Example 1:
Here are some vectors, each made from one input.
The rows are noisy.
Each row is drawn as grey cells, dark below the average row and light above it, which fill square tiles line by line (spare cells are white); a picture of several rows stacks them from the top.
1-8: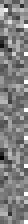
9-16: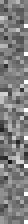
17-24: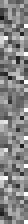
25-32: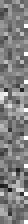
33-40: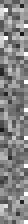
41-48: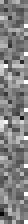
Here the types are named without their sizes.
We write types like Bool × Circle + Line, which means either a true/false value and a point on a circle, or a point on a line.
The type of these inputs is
Line.
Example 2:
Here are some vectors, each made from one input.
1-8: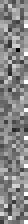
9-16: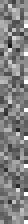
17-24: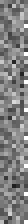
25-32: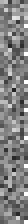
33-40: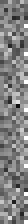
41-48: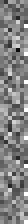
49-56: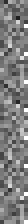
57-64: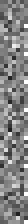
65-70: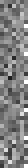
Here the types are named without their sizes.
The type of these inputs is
Bool × Bool × Bool × Bool.
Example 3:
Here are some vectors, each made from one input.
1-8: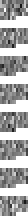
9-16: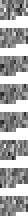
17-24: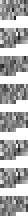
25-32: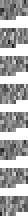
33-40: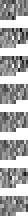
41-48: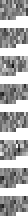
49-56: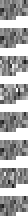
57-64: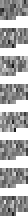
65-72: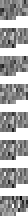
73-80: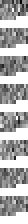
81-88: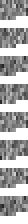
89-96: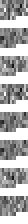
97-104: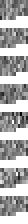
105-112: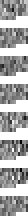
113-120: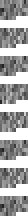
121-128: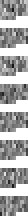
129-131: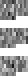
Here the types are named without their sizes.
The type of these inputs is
Label.
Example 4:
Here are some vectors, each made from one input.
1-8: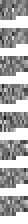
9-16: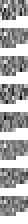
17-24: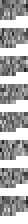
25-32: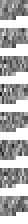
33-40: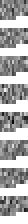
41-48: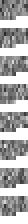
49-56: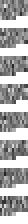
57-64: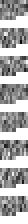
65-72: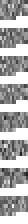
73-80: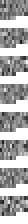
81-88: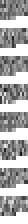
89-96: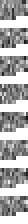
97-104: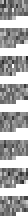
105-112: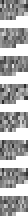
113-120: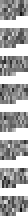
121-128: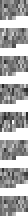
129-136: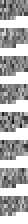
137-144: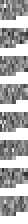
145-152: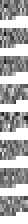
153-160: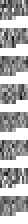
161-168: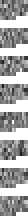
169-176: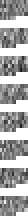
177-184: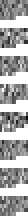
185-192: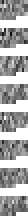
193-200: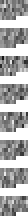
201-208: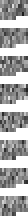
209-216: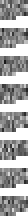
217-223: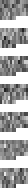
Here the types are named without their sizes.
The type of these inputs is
Circle.
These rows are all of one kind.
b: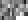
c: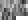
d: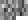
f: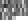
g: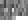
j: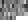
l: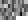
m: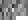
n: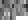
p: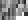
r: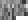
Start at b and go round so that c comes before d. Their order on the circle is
b, r, c, d, l, j, n, m, g, f, p.
